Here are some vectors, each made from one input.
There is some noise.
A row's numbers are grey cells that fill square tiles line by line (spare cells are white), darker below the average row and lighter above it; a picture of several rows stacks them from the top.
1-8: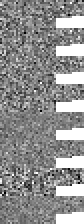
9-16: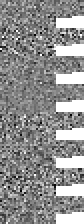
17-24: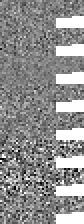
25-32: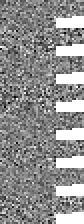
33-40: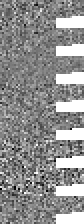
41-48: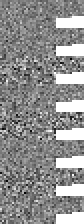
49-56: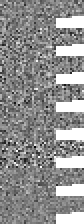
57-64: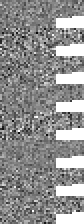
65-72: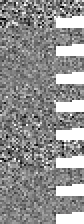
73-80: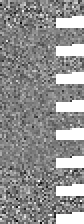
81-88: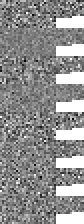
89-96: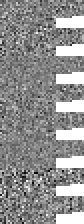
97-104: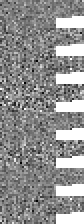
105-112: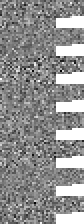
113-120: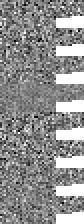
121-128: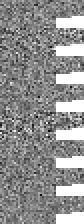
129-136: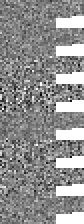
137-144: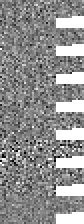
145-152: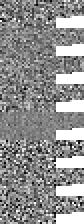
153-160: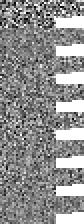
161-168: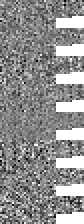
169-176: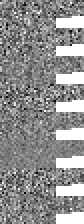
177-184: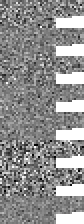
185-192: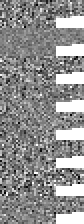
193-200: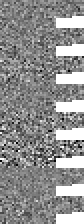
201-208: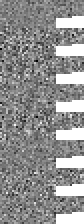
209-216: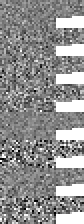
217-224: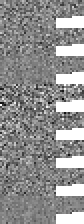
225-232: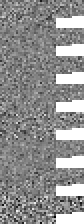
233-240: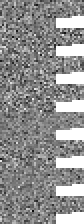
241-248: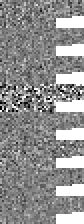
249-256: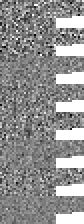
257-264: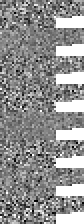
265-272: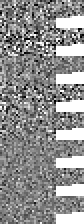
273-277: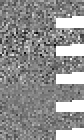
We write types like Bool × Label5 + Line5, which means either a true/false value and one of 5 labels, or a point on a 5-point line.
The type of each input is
Bool × Bool × Bool × List3(Line9).
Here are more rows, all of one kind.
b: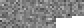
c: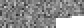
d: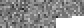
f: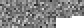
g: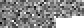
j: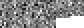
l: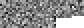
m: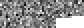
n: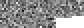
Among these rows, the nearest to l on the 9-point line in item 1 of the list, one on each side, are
b and j.
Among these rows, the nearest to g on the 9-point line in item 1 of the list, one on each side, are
d and f.
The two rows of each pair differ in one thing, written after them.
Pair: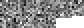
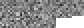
one of the three true/false values
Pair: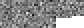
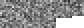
one of the three true/false values
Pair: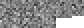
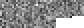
one of the three true/false values
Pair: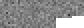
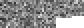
one of the three true/false values
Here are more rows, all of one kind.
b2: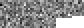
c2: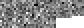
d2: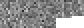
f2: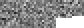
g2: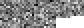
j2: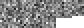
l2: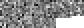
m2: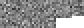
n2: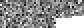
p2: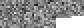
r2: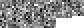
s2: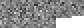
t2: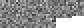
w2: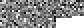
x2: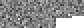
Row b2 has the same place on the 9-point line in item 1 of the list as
f2, m2, s2 and w2.
